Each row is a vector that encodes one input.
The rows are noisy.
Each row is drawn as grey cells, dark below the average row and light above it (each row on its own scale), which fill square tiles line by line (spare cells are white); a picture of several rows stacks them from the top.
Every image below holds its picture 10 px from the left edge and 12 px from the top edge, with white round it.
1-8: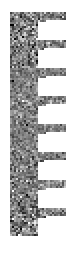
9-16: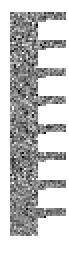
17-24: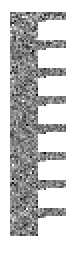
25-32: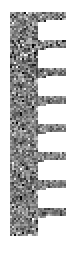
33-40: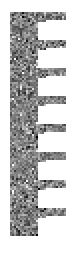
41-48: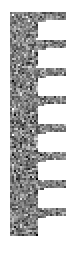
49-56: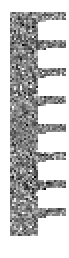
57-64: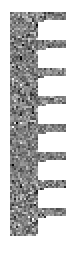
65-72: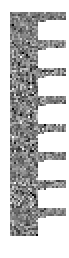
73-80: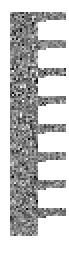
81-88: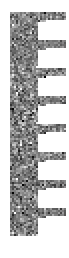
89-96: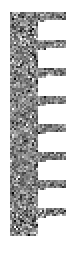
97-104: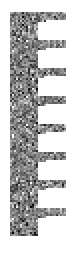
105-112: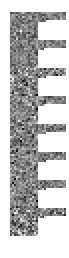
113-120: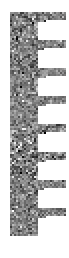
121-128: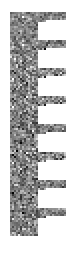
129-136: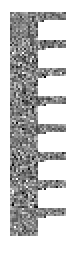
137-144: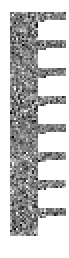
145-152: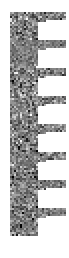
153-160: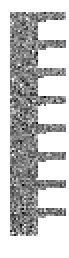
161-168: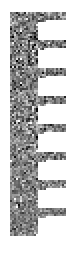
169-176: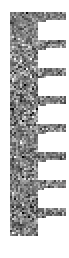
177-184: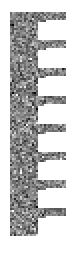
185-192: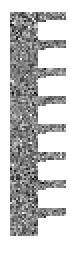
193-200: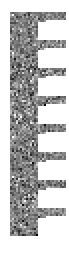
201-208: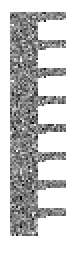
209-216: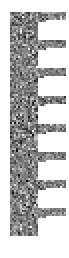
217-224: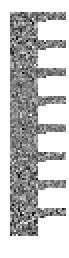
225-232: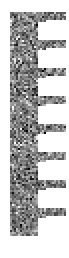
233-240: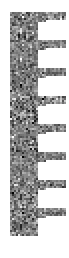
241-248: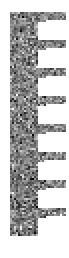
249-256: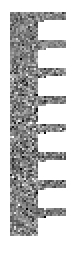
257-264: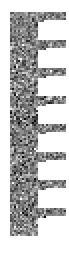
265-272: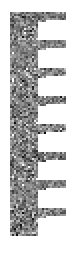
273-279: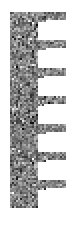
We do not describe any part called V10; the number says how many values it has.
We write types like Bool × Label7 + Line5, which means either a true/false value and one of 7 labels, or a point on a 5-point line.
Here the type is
(Bool × (Circle5 + Unit) + Line8) × V10.
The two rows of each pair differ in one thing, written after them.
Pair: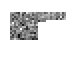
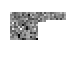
the place on the 5-point circle
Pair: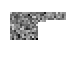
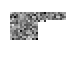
the true/false value
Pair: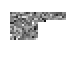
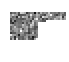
the true/false value
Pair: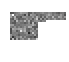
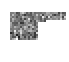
the value of V10
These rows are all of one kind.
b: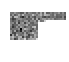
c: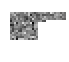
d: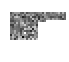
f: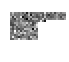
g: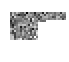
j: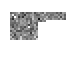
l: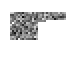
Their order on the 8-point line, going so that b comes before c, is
l, b, f, d, c, g, j.
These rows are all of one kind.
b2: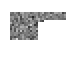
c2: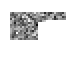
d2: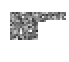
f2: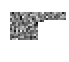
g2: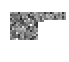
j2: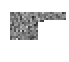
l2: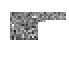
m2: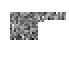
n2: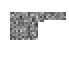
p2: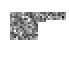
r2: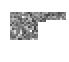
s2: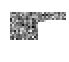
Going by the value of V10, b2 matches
c2, f2, g2 and j2.
